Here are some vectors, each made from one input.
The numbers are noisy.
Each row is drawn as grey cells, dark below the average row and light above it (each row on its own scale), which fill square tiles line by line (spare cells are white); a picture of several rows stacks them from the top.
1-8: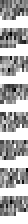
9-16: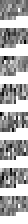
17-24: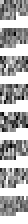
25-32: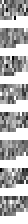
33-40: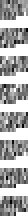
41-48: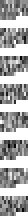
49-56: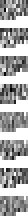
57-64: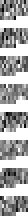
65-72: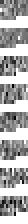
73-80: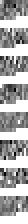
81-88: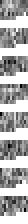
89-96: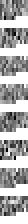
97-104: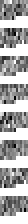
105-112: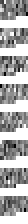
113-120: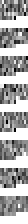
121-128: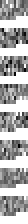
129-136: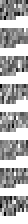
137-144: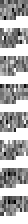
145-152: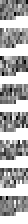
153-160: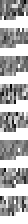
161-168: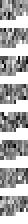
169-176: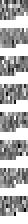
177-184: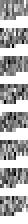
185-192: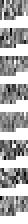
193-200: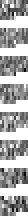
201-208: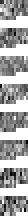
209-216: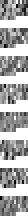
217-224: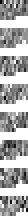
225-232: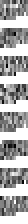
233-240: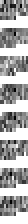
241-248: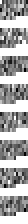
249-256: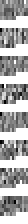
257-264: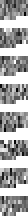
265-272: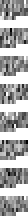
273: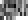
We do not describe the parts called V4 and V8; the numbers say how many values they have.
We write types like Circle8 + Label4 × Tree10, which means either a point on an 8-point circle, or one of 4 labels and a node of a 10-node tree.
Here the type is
Bool × Line7 + (Line6 + V4) × V8.
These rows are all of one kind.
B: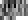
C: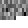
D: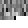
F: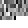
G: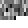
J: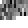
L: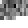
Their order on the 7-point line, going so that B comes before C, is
J, L, B, F, G, D, C.
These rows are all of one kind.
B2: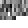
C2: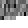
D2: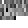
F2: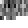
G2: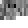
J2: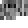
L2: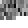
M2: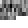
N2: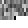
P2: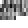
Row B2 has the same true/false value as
D2, M2, N2 and P2.
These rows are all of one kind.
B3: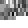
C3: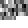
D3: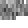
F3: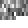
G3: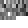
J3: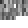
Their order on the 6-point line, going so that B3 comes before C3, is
G3, D3, B3, C3, J3, F3.
